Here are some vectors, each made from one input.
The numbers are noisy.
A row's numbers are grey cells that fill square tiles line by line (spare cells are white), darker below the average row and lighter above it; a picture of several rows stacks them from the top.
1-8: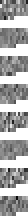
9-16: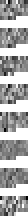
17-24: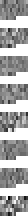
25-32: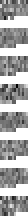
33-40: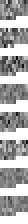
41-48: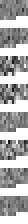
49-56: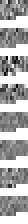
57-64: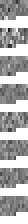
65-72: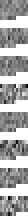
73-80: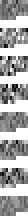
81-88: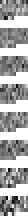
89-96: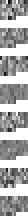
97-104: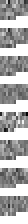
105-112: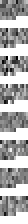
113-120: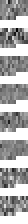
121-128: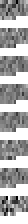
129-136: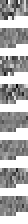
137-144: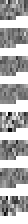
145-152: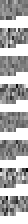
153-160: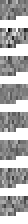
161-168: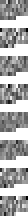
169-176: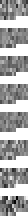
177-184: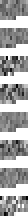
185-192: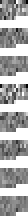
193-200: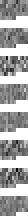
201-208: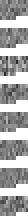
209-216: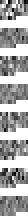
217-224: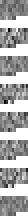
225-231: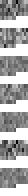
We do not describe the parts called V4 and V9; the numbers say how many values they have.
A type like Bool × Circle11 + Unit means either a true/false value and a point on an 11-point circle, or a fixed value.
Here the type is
Bool × Label6 × Line7 × V4 × V9 + Circle8.
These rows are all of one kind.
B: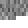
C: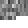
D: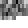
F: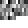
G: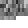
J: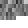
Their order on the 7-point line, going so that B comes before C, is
B, D, F, G, C, J.
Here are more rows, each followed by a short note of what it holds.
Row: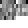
a point on an 8-point circle
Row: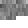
one of 6 labels, a point on a 7-point line, a true/false value, a value of V4 and a value of V9
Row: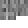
one of 6 labels, a point on a 7-point line, a true/false value, a value of V4 and a value of V9
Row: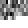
a point on an 8-point circle
